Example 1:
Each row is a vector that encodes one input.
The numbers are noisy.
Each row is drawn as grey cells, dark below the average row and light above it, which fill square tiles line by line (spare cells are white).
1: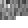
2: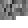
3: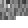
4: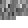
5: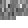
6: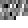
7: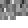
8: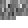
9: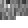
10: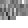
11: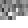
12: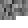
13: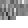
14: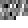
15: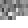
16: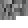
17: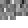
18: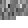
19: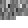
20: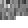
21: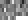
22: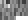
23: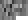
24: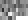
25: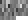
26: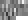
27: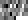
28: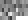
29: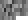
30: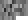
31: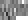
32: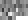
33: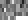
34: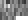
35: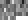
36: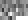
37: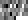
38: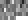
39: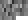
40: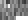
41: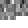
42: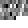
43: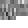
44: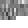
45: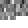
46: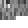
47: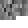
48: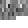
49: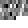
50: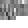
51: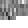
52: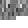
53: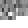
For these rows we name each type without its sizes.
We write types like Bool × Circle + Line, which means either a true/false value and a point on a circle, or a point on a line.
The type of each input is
Circle + Unit.
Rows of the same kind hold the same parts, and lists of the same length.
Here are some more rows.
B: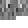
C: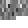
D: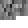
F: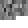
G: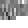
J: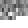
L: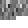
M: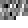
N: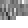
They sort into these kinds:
B, C, D, F, G, J, L, N
M

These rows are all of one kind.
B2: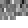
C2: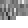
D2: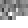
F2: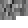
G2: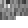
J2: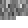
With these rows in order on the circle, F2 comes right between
G2 and J2.
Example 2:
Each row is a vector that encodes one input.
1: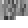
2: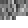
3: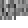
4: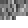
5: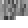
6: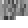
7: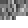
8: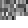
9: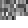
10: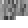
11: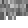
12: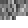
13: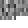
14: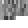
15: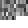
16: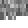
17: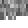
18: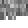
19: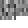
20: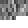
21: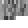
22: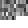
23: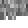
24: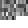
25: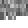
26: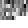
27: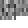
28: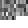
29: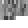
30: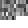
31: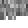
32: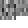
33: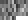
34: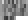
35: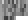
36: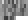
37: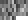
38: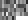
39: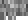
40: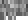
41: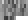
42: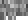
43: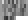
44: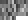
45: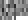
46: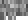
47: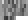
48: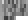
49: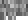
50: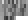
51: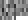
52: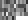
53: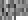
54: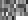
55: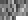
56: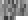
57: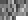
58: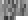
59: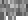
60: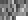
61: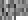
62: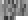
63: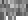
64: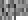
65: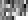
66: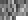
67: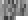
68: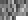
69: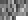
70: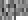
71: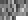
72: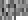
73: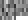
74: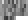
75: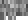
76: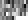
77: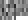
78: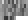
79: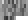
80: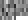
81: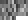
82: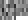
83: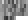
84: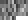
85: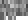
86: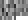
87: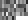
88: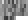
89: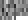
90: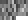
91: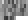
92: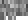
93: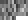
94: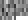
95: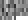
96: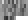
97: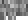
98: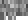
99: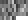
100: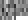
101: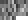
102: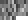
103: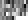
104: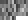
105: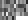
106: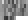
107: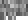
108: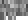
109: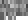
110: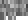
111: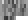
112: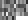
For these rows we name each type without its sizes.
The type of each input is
Circle.
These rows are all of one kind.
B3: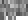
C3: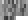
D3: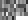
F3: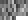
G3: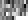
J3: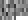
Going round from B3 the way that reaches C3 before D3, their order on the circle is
B3, J3, C3, G3, D3, F3.
